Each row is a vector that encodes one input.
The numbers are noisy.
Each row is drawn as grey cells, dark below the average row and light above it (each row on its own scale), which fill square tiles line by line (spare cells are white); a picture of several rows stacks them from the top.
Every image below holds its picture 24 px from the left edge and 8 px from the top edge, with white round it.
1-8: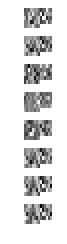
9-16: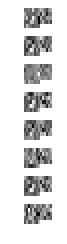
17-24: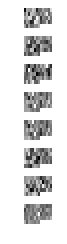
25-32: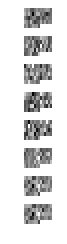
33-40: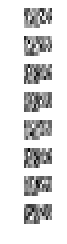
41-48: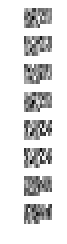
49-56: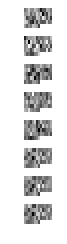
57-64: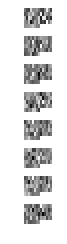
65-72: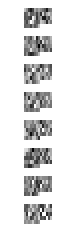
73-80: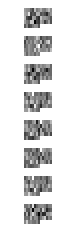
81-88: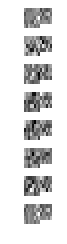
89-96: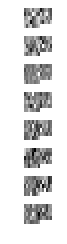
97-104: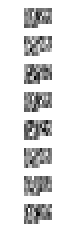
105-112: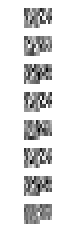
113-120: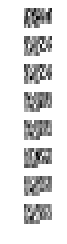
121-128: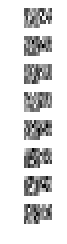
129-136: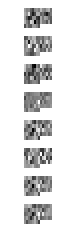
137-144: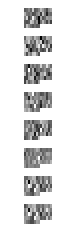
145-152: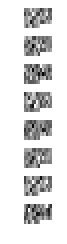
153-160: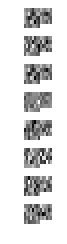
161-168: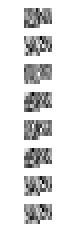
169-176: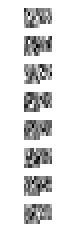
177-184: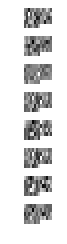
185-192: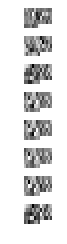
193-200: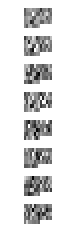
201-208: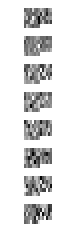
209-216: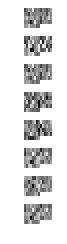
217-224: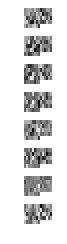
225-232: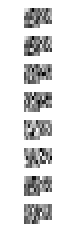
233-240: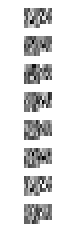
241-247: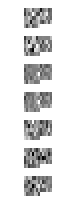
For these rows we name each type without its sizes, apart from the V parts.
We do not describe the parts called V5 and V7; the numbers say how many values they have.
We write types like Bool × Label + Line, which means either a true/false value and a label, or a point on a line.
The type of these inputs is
(Bool × V5 + Line) × V7.
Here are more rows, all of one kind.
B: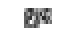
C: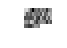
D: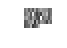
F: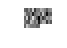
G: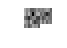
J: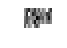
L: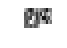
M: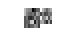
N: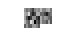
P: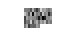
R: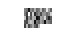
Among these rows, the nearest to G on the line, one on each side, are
J and P.
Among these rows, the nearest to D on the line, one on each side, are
M and R.
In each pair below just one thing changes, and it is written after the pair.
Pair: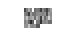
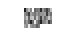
the value of V5
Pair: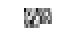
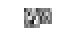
the value of V5
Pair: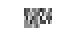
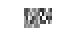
the value of V5
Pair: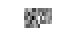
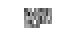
the value of V7
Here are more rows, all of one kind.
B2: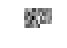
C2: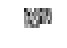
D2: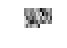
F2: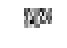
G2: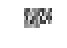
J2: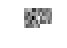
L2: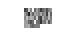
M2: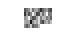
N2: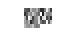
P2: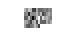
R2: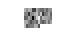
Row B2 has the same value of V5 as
M2 and P2.
